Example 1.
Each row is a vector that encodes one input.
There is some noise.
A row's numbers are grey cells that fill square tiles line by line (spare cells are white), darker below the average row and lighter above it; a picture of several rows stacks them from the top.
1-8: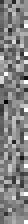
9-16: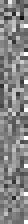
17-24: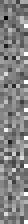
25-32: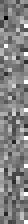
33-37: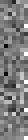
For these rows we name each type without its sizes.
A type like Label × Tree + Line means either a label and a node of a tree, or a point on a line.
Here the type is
Bool × Bool × Bool.
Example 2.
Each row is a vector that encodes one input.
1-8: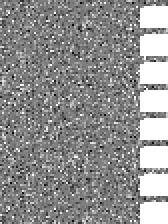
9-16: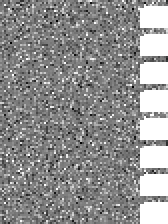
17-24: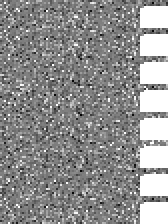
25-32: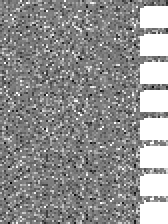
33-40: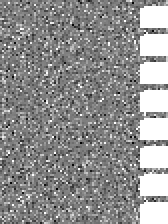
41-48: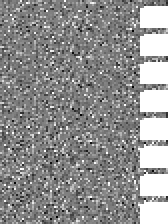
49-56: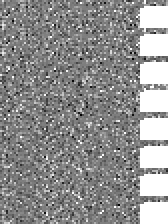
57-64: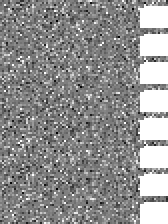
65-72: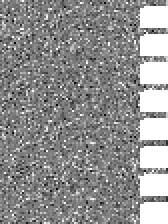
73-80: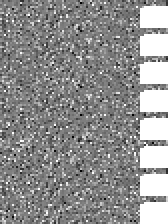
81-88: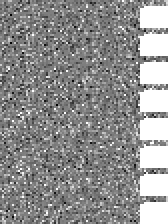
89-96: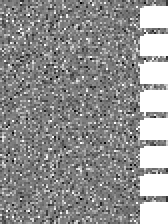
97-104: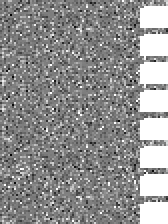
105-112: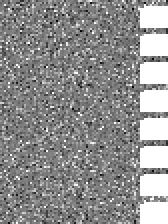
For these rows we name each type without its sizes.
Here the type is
Bool × Bool × Bool × Bool.
